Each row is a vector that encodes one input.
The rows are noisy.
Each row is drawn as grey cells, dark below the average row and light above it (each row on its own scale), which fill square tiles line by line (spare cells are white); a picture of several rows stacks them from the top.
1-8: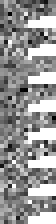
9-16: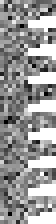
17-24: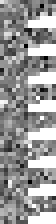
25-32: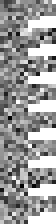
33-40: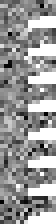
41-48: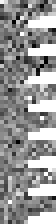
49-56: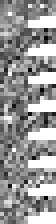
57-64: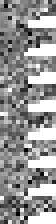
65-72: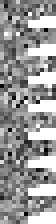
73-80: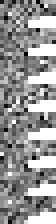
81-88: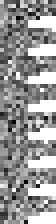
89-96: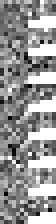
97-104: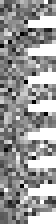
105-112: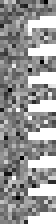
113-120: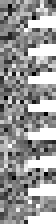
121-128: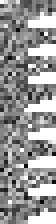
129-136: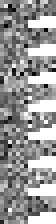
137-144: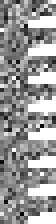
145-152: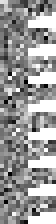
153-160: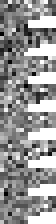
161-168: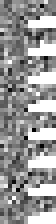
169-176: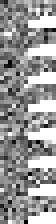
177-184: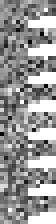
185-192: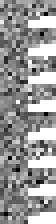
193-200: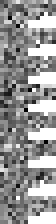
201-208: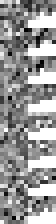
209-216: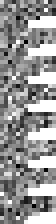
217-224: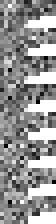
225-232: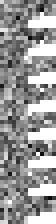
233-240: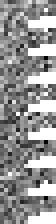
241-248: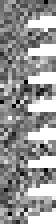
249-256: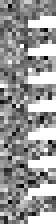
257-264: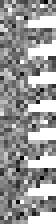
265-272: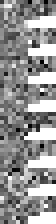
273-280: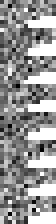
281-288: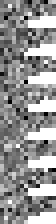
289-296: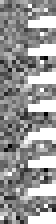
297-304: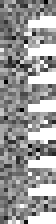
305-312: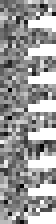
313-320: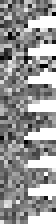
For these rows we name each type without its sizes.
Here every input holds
a point on each of two lines, together with either a label, or a point on a line.
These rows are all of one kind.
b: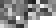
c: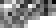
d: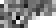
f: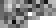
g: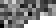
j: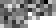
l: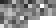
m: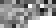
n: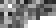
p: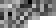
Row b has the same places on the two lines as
f and j.
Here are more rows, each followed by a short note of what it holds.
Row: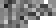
a point on each of three lines
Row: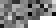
a point on each of three lines
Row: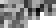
a label and a point on each of two lines
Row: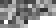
a label and a point on each of two lines
